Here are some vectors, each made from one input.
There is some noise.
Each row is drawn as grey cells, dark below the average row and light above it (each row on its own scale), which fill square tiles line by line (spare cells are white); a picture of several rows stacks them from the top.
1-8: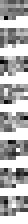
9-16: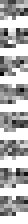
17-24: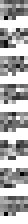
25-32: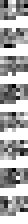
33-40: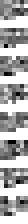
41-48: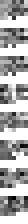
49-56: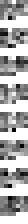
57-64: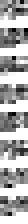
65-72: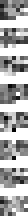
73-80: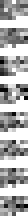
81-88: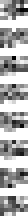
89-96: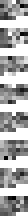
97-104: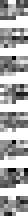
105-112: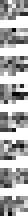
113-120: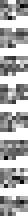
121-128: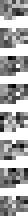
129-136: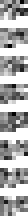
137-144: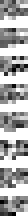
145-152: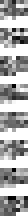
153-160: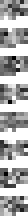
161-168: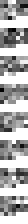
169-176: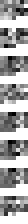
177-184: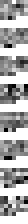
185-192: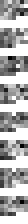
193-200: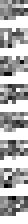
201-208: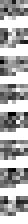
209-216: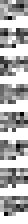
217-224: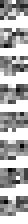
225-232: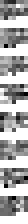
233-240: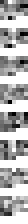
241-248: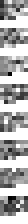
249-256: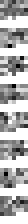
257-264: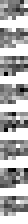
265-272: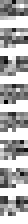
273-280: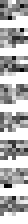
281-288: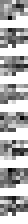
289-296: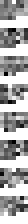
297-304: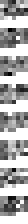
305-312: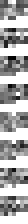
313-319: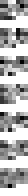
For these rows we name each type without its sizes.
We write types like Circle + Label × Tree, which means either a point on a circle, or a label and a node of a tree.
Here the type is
Bool × Bool × Bool × Bool × (Tree + Unit) + Label.
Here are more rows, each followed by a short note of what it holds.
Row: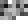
a node of a tree and four true/false values
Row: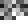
a node of a tree and four true/false values
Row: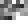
a node of a tree and four true/false values
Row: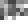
four true/false values
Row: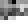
four true/false values
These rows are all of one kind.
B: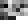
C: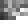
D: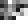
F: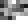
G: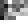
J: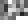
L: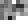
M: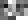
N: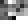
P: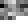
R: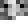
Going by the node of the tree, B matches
C, D, G and N.
